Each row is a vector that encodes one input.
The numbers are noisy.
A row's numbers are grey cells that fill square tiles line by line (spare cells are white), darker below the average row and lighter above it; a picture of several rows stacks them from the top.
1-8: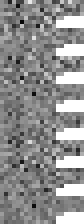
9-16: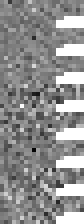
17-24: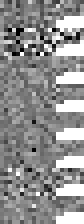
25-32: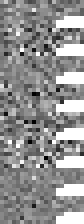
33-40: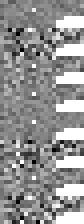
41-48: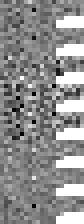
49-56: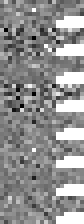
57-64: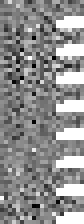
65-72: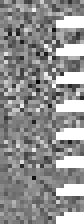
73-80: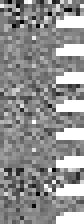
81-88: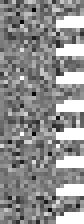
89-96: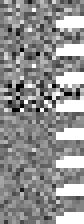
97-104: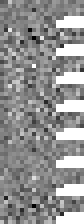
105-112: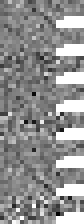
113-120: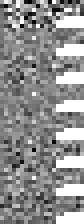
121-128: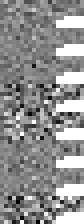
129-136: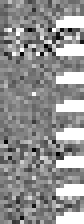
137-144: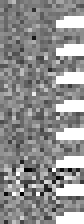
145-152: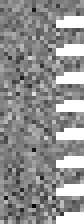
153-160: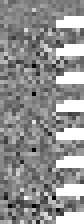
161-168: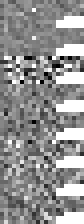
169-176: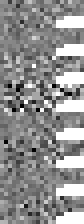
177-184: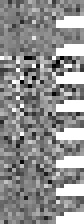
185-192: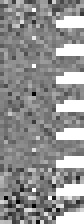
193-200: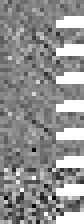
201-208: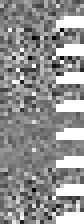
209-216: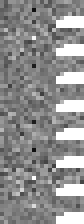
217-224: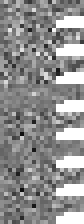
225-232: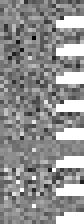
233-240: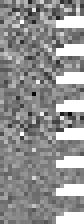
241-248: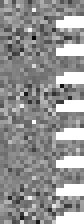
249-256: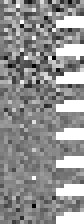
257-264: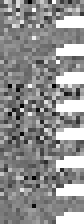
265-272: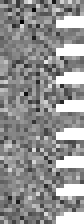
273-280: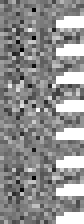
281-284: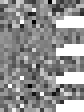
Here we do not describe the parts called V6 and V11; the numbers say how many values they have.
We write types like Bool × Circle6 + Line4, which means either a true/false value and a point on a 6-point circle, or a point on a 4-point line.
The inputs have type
((Bool × Bool × Bool × Bool + Unit) × V6 + Tree7) × V11 + Tree10.
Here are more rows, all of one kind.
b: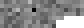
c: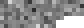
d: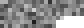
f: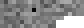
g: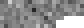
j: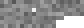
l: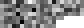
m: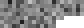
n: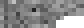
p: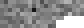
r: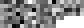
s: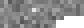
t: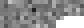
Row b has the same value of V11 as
l, n and r.
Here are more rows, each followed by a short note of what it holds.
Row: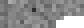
a value of V6 and a value of V11
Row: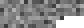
a node of a 10-node tree
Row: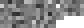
a node of a 10-node tree
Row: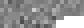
a value of V6 and a value of V11
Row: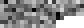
a node of a 7-node tree and a value of V11
